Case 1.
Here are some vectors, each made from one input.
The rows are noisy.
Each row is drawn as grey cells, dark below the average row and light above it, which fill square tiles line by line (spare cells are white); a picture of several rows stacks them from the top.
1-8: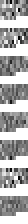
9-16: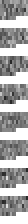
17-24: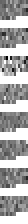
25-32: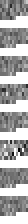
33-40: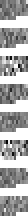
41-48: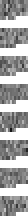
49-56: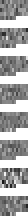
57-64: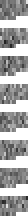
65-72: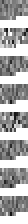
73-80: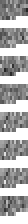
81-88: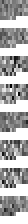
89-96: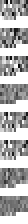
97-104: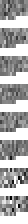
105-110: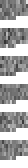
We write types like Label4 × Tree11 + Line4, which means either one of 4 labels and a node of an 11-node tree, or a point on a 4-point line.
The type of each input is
Tree7 + Tree15.
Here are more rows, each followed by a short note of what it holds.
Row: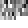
a node of a 7-node tree
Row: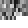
a node of a 7-node tree
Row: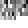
a node of a 7-node tree
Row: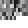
a node of a 7-node tree
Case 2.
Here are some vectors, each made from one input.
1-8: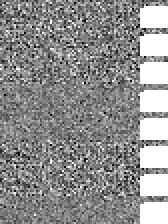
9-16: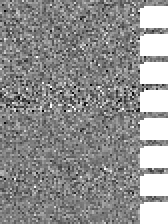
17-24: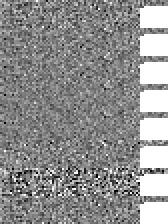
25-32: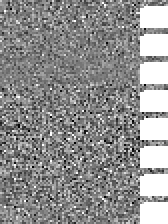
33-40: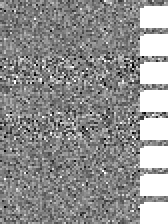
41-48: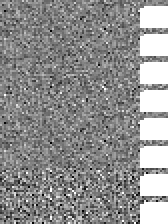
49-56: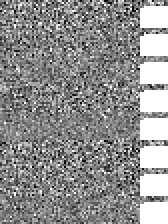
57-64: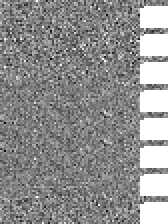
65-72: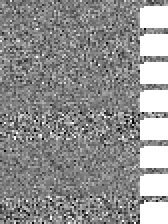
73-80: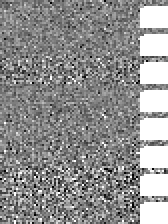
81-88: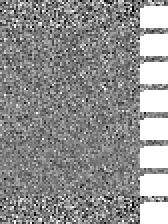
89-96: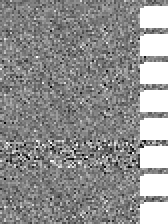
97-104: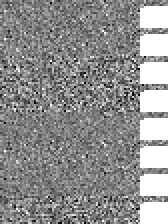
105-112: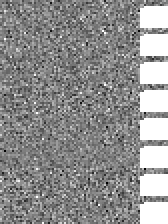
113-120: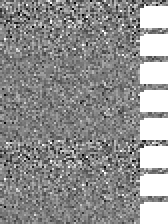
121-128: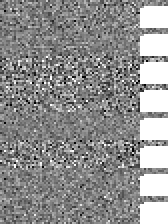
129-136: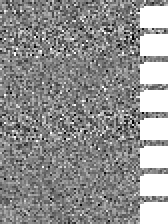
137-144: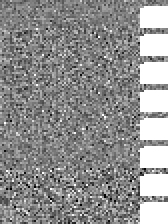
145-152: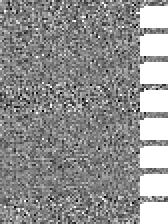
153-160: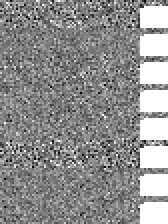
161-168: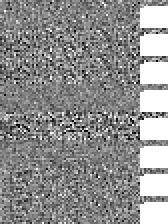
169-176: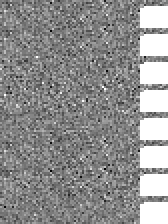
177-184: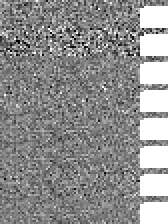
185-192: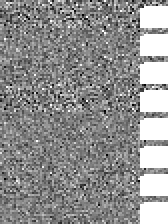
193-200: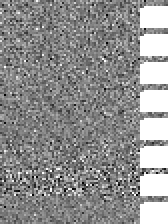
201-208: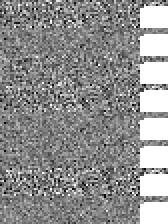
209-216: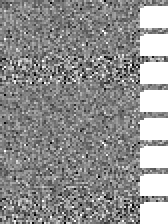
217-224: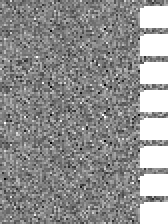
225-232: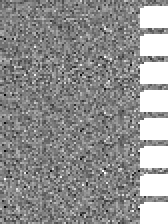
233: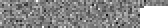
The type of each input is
Bool × Line6.
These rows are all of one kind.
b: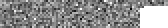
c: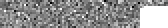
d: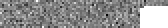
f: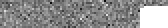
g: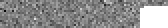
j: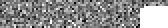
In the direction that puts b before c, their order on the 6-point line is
d, b, g, j, f, c.
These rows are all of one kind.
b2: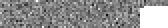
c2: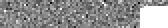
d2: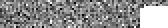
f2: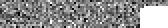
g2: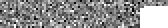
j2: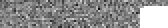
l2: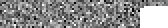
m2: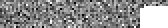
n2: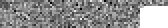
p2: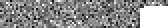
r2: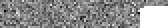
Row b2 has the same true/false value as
c2, j2, n2 and r2.
